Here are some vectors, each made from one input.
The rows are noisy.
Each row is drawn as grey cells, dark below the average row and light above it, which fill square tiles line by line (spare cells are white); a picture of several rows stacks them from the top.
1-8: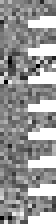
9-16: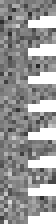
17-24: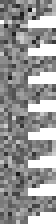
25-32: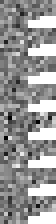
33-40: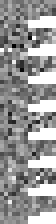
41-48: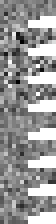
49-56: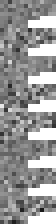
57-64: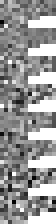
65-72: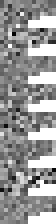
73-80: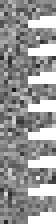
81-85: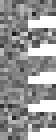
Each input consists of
a point on a 6-point circle, together with either a point on a 9-point line, or four true/false values.
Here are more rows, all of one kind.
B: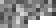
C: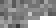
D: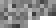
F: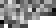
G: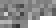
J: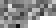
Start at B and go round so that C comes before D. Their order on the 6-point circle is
B, F, C, D, G, J.
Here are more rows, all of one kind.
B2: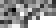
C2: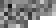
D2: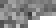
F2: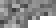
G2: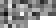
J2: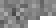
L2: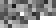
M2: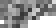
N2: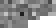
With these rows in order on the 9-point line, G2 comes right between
C2 and L2.
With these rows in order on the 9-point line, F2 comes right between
J2 and L2.
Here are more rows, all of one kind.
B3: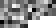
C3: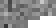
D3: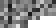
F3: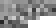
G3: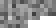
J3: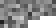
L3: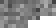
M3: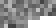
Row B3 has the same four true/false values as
G3 and J3.
